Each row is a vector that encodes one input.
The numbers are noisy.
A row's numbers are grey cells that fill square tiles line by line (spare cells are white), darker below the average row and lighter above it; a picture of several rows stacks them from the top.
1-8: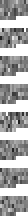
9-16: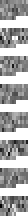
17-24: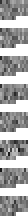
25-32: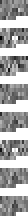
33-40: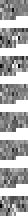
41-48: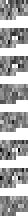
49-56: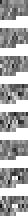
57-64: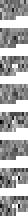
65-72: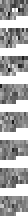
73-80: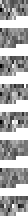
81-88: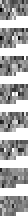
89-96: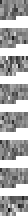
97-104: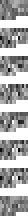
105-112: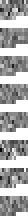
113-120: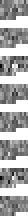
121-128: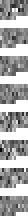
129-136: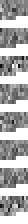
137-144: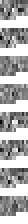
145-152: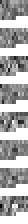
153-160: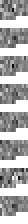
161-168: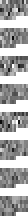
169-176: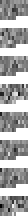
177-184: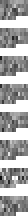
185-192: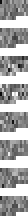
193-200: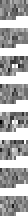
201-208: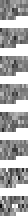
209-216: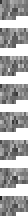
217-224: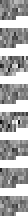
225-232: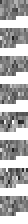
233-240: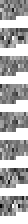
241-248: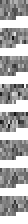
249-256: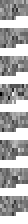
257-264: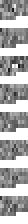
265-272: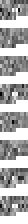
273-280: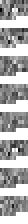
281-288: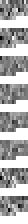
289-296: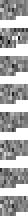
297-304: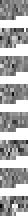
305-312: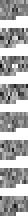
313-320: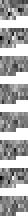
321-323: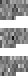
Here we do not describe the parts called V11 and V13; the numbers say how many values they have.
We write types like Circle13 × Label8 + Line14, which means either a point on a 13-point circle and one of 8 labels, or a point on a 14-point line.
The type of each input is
Bool × Line9 × V11 + V13.
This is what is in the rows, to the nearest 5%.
About 65% of them hold a point on a 9-point line, a true/false value and a value of V11. The rest hold a value of V13.
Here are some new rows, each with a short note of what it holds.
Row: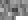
a point on a 9-point line, a true/false value and a value of V11
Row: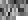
a value of V13
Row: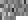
a point on a 9-point line, a true/false value and a value of V11
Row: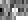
a value of V13
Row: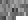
a point on a 9-point line, a true/false value and a value of V11
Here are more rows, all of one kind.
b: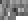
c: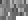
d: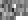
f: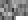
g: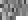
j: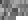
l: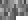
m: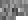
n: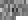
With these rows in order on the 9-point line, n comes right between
d and f.
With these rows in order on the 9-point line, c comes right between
b and j.
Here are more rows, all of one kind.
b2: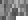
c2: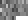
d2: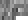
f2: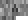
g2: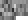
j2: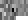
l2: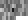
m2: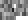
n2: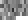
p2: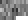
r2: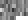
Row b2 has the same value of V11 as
g2, j2 and m2.
